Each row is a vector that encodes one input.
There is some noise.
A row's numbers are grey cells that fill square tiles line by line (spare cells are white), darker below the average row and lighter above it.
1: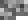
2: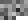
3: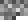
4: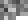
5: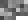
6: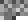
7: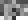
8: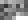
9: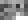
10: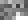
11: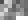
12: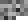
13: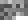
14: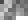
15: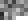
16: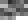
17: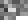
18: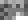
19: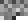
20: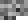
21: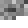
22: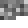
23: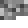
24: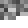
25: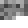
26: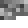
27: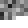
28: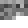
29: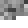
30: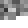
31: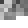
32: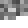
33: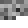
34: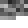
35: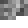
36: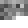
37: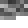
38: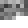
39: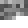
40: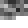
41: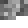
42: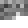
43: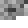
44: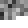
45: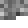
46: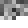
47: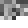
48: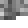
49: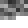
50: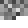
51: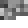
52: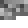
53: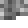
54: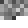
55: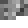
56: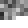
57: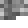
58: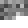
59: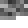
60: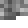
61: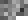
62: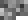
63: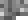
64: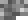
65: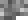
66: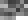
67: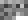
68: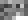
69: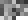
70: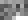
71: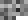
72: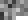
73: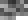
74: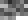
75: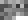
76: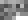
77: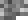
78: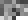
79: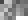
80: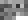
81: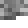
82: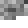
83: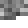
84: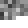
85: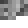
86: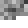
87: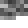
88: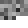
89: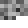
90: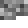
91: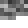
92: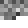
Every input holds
one of 12 labels.
